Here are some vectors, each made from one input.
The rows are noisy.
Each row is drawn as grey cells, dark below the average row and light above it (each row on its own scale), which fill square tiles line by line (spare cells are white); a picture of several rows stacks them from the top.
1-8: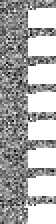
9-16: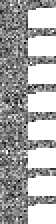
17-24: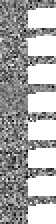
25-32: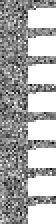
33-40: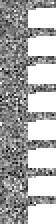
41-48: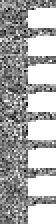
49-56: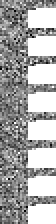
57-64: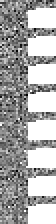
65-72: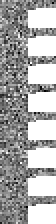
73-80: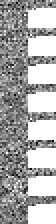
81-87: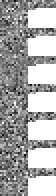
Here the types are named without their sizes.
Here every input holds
a point on a circle, together with either a point on a circle, or a point on a line.
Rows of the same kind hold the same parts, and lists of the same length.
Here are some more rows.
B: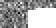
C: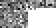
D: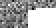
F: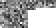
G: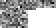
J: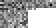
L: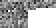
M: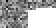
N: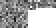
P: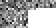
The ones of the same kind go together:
B, D, F, L
C, G, J, M, N, P

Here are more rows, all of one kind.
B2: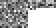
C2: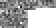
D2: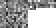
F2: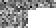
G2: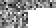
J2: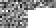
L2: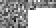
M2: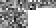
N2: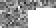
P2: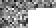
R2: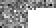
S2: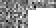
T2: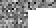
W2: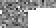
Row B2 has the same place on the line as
G2, L2, M2 and R2.
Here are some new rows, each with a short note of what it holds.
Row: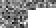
a point on each of two circles
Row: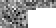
a point on each of two circles
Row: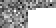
a point on a circle and a point on a line
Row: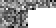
a point on each of two circles
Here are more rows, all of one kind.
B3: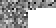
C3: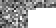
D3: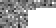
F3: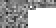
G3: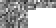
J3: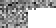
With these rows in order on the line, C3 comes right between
B3 and D3.
